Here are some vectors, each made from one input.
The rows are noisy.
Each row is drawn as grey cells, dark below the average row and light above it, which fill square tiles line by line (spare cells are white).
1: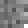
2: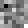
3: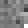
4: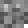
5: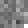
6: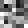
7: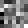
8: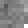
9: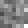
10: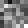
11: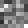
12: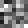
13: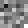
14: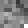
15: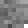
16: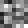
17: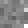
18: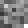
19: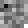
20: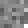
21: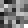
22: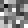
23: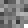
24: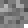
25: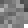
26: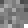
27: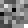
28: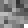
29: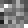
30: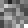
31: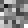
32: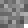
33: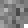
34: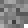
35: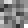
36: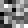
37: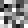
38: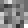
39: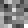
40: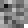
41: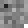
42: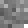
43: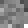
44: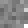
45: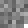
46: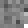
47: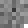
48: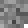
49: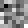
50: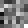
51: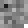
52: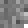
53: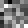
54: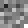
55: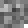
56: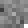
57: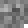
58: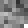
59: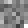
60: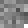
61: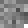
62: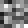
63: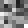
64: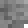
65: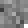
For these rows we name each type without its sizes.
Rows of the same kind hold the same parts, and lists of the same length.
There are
3 kinds of row.
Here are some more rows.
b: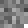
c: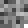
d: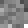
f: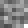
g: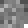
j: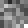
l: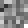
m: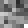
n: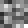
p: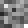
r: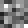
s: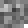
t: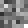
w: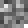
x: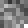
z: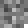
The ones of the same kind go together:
b, c, f, l, p, t, z
d, g, n, r, s, w
j, m, x

